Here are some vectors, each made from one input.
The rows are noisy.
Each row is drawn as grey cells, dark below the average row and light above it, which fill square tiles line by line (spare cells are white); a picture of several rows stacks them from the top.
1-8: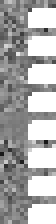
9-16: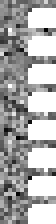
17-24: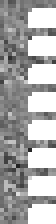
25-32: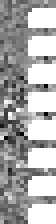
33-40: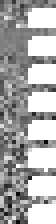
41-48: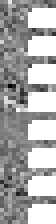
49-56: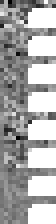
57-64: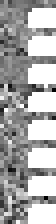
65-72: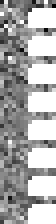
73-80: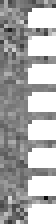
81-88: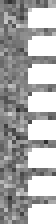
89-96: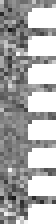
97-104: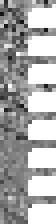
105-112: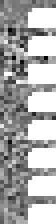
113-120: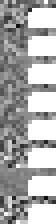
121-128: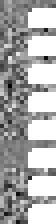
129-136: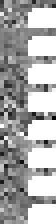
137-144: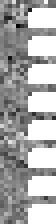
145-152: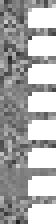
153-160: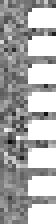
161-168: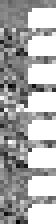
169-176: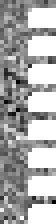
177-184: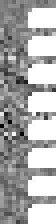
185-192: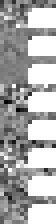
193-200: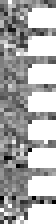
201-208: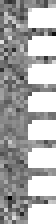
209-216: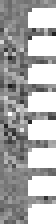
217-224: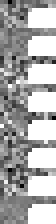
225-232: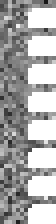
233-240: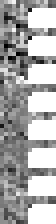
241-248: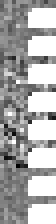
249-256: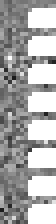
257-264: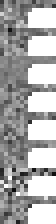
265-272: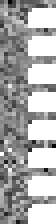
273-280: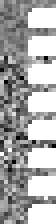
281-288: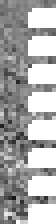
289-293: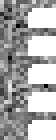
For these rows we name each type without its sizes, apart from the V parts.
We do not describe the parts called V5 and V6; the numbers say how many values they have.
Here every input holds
a label, three true/false values, a value of V5 and a value of V6.
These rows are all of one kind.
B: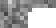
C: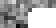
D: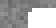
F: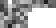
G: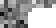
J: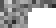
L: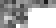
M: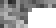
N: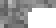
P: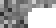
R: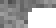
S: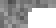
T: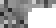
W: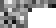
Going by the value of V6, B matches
C, D, G and L.
